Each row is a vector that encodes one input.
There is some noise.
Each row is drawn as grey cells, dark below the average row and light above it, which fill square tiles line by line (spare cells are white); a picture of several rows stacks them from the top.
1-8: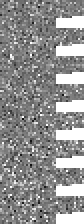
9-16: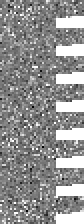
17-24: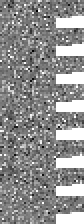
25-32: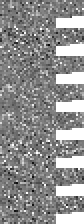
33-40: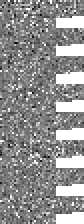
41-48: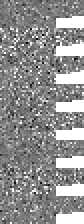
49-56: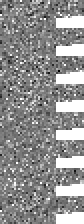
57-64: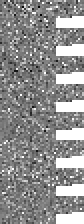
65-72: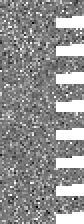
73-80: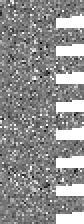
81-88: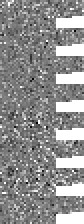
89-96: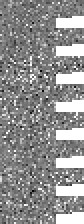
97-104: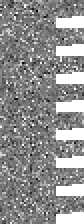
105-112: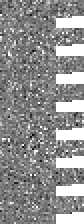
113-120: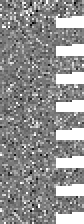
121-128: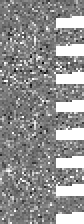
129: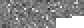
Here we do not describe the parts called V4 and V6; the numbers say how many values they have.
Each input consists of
a true/false value and a value of V4, together with either a node of a 7-node tree, or a value of V6.
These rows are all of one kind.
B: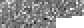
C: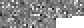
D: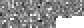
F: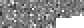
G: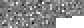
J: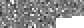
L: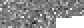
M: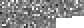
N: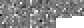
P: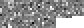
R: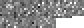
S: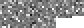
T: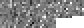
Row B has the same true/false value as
L, N and S.
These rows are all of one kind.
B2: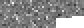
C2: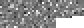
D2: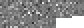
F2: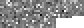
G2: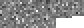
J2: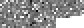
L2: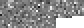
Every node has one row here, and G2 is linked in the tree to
B2 and L2.
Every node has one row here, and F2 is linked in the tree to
J2.
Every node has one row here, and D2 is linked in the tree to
C2 and L2.
